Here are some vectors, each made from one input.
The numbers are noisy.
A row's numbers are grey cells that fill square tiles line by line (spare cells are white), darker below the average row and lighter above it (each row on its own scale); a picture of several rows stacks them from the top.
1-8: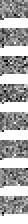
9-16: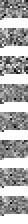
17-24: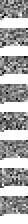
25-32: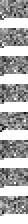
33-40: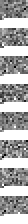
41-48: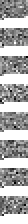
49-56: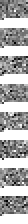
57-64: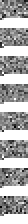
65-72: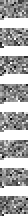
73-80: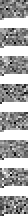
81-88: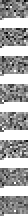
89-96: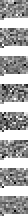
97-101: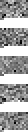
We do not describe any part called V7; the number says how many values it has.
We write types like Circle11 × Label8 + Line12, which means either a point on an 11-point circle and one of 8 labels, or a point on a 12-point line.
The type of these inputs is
Bool × (Circle5 + V7).
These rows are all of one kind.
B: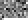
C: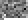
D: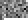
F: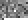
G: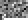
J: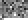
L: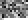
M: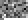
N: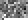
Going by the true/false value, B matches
J and L.
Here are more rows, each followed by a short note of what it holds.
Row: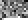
a true/false value and a value of V7
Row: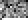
a true/false value and a value of V7
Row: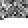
a true/false value and a value of V7
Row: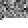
a point on a 5-point circle and a true/false value
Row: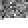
a point on a 5-point circle and a true/false value
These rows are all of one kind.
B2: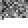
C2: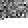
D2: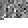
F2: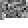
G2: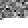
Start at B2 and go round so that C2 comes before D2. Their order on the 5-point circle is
B2, C2, G2, F2, D2.
